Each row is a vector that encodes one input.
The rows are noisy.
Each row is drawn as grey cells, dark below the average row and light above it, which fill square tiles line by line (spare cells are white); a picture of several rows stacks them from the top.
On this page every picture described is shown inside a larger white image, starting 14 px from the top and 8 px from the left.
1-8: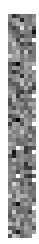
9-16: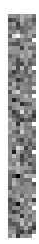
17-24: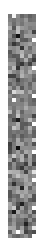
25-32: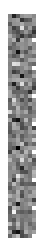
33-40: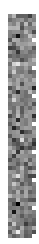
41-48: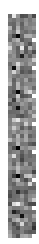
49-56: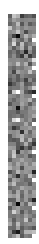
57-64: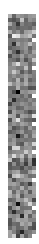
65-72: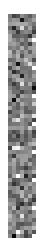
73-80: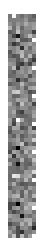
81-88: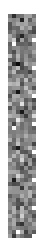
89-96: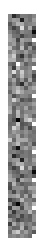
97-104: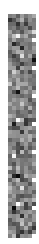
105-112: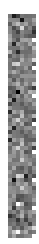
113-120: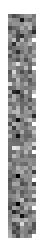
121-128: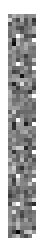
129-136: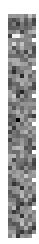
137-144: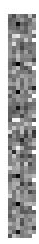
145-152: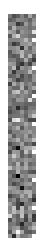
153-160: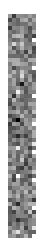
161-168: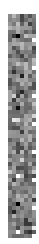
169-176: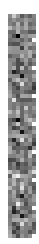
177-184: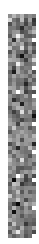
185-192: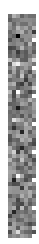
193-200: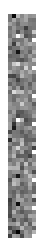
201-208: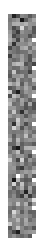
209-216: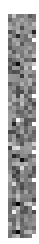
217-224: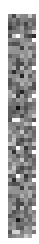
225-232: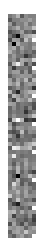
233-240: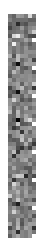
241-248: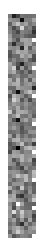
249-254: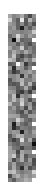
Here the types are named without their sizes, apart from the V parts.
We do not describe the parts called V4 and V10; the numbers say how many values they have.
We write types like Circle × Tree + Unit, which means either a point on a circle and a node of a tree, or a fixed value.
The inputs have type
(Circle + V4) × V10 + Line.
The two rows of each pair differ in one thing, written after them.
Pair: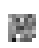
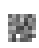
the value of V10
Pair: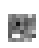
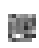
the place on the circle
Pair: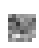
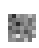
the place on the circle
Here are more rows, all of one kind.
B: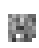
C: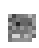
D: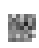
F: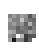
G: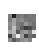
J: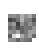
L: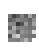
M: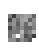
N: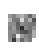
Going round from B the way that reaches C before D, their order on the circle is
B, F, G, M, L, C, J, D, N.
